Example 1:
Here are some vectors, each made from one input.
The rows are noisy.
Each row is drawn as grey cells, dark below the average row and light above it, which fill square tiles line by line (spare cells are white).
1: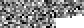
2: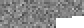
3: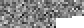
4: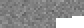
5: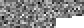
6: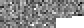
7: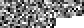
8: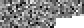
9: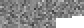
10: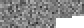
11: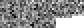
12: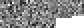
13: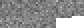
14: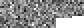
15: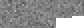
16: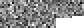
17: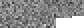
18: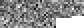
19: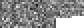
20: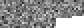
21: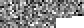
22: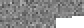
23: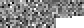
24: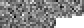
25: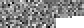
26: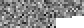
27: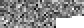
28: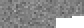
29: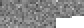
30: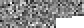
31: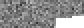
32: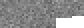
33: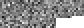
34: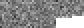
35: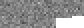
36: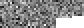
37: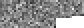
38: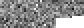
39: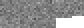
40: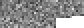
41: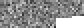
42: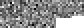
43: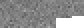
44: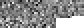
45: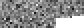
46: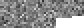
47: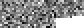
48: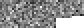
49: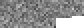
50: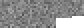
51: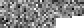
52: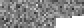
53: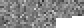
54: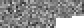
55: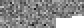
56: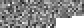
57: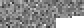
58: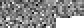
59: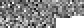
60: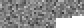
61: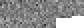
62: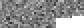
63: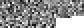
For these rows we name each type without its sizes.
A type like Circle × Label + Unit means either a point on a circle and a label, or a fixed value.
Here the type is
Bool × Line × Line + Unit.
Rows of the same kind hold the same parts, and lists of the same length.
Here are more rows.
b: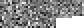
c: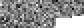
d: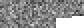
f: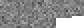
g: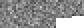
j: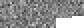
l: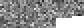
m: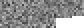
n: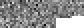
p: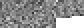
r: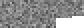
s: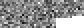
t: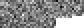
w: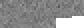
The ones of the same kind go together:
b, t
c, d, f, g, j, l, m, n, p, r, s, w

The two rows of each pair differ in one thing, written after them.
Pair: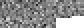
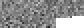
the place on one of the two lines
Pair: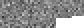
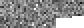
the place on one of the two lines
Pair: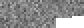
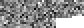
the true/false value
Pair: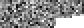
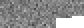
the true/false value
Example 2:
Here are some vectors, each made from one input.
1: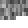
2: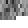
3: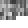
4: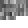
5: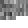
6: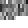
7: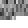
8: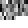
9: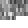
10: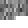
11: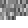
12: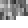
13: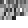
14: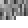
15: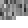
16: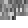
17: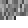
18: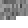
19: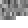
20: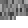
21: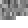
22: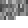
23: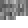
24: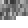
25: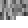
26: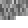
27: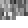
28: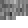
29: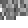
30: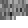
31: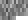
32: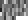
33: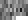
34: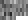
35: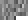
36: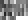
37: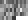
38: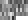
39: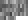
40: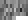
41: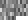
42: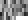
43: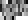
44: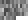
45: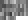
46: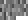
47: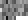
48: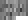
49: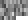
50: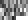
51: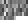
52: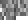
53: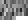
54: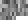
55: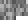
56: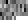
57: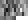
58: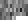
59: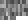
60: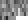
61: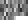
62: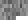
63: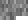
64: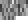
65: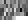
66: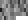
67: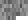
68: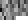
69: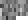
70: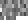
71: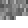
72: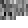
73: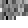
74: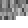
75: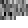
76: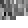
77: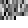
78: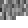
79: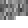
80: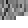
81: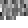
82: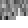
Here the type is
Bool × Bool × Bool + Label8.
